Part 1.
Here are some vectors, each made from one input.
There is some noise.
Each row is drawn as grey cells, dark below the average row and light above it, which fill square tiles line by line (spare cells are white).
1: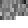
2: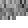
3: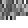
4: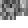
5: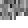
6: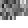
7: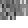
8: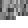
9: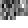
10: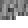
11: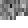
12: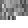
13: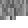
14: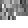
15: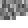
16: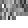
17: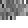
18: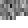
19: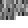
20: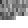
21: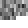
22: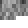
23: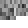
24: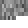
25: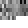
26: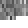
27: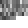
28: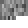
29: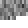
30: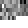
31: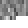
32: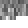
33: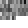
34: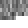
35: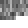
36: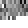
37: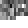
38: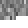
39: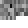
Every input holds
a point on a 5-point line.
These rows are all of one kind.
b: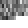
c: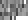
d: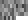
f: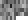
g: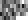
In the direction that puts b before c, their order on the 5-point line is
g, d, b, c, f.
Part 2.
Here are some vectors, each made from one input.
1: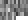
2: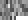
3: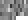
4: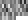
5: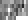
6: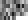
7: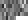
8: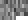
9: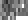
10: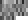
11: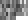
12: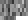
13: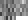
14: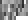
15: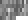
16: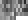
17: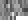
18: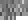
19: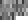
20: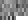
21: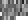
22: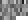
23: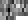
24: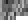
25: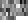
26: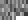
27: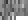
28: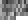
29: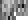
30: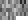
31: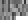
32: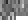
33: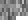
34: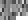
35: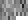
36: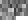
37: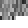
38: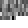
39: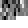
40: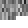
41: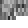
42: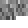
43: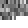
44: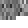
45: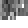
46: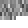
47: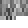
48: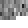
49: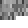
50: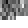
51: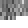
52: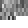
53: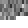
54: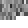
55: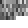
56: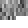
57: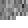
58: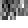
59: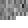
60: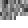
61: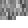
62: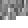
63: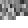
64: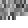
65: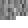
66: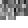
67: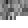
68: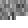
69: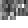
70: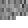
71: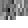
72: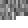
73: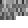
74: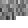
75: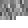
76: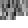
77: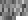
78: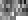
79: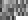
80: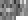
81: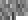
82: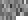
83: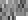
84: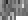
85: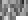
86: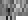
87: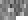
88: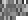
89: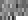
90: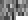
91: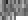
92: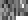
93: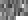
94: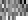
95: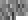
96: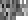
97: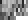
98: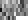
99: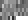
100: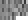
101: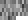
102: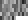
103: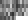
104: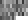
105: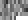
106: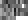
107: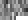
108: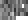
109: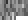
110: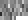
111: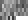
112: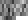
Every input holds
a point on an 11-point circle.
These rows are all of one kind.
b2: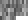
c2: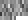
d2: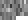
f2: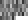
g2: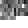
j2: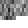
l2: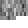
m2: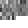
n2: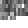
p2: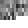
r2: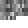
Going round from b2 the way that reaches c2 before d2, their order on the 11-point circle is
b2, f2, p2, m2, l2, j2, c2, r2, n2, g2, d2.
